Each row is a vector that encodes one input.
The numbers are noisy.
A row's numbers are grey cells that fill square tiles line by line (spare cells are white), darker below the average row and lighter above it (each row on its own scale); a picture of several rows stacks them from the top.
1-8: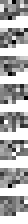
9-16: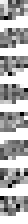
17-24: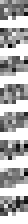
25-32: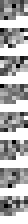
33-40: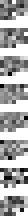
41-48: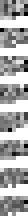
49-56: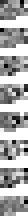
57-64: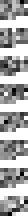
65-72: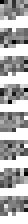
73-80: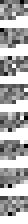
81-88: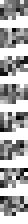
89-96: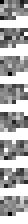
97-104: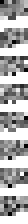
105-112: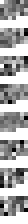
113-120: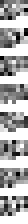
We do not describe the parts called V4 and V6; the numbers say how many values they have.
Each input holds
one of 5 labels, four true/false values, a value of V4 and a value of V6.
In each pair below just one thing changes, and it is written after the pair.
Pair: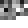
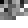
the value of V4
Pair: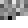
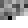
the value of V4
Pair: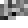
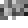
the value of V6
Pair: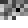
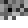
the value of V4
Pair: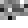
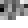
the label
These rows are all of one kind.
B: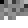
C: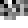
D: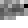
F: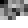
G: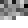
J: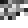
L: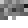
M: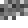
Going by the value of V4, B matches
C and G.
